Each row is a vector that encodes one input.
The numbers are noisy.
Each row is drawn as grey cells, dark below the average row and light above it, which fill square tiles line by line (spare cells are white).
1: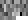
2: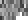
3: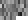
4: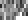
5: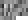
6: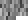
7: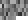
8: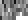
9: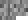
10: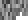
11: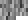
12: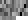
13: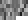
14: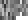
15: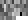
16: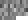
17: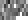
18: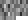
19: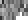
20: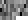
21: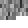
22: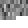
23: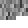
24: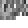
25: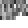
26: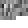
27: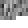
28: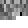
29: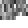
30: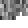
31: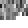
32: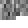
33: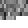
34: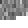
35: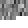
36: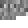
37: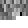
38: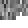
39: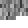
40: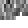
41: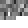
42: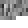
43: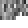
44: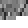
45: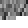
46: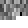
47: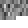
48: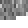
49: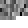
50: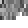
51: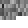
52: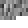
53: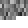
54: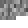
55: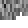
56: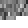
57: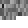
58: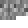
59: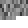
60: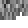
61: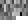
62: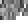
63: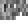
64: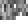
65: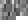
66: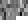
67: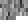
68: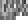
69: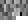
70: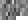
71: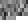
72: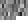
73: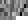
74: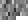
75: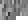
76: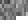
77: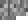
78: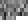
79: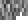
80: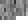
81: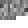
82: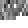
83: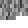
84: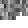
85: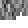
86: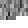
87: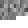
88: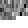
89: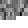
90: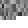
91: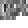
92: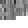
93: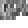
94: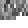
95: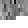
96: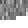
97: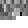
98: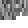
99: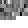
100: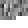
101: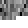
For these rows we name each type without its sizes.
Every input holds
a point on a line, together with either a fixed value, or a node of a tree.
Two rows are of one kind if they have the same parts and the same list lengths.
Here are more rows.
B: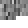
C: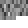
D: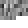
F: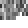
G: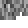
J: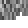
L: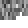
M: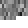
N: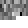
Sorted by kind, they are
B, G, J, L, M
C, D, F, N

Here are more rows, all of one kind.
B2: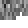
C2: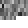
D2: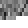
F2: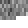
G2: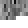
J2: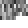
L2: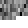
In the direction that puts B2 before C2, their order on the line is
J2, B2, G2, F2, C2, D2, L2.
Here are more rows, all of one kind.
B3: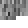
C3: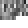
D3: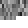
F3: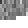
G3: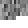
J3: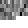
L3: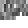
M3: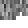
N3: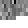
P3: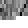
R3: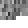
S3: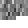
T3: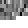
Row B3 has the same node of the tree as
D3, F3 and M3.
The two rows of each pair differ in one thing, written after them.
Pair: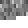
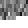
the place on the line
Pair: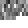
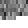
the place on the line
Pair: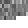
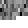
the place on the line
